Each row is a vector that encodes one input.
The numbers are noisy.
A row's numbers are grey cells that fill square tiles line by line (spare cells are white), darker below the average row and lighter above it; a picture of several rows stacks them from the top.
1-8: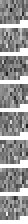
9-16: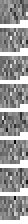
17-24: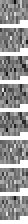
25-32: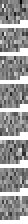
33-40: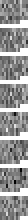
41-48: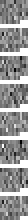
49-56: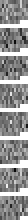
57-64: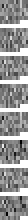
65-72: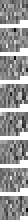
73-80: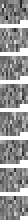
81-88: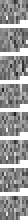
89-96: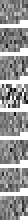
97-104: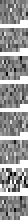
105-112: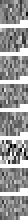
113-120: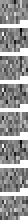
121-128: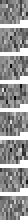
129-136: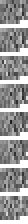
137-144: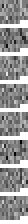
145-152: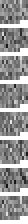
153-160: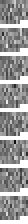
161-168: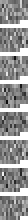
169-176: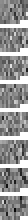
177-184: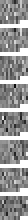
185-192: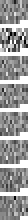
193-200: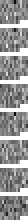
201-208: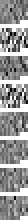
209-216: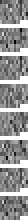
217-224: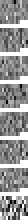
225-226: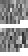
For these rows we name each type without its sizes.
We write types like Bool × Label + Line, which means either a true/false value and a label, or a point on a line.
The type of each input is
Bool × (Circle + Tree) + Unit.
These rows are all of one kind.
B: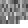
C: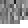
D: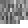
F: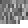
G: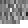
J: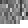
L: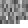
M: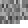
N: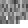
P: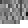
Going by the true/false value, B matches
L, M and N.
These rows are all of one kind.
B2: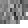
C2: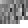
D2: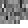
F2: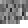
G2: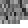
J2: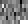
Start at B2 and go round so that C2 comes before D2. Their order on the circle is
B2, C2, G2, F2, D2, J2.
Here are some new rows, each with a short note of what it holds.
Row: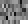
a point on a circle and a true/false value
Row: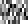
a fixed value
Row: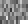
a node of a tree and a true/false value
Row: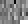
a node of a tree and a true/false value
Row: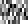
a fixed value
